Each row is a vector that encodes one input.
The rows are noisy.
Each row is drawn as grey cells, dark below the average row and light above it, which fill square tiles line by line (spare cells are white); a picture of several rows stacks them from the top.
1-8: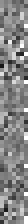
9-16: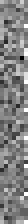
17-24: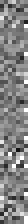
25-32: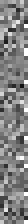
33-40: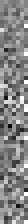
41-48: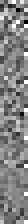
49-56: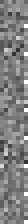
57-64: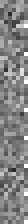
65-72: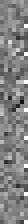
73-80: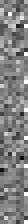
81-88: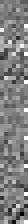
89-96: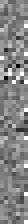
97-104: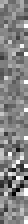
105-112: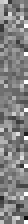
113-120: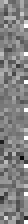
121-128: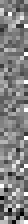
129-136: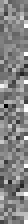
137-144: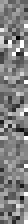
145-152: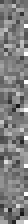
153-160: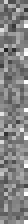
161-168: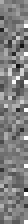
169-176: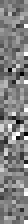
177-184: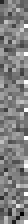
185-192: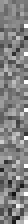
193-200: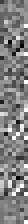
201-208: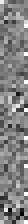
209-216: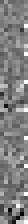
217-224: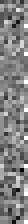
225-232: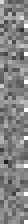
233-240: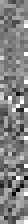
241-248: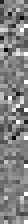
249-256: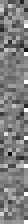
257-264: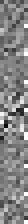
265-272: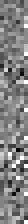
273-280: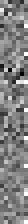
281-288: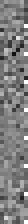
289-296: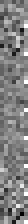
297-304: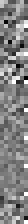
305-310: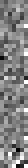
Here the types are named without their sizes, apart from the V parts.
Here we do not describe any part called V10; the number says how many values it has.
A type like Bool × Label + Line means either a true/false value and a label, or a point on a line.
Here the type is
List(Line × Line) + V10 × V10.
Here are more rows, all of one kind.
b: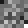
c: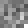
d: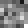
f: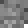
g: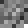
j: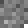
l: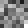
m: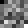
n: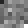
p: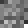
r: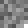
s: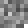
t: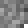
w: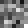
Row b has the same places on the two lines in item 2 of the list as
f, n, p and s.
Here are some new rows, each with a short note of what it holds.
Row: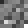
a list of two items
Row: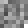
a list of one item
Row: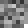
the empty list
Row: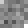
two values of V10
